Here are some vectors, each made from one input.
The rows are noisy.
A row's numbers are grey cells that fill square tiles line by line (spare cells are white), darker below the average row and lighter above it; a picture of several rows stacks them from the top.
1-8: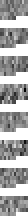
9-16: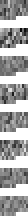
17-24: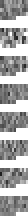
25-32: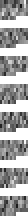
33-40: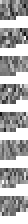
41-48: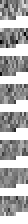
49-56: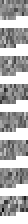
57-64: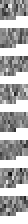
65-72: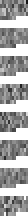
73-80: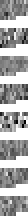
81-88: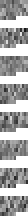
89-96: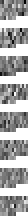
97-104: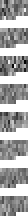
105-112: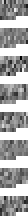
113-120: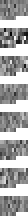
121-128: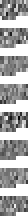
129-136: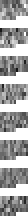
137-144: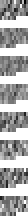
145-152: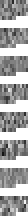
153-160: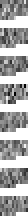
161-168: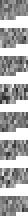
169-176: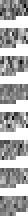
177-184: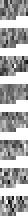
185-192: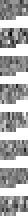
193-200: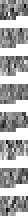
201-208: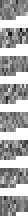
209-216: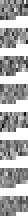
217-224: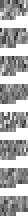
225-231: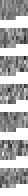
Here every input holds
a point on each of two 6-point circles and a point on a 5-point line.
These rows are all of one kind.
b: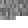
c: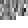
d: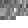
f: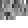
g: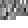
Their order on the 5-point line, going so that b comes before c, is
d, g, b, f, c.
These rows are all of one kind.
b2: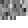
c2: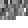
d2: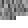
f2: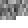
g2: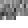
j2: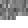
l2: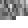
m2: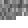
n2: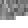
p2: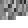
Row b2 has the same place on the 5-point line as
d2, f2, g2 and m2.
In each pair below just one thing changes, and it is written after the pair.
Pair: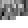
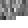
the place on the 5-point line
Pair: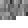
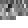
the place on one of the two 6-point circles
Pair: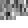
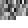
the place on the 5-point line
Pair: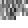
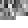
the place on one of the two 6-point circles
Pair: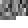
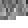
the place on one of the two 6-point circles
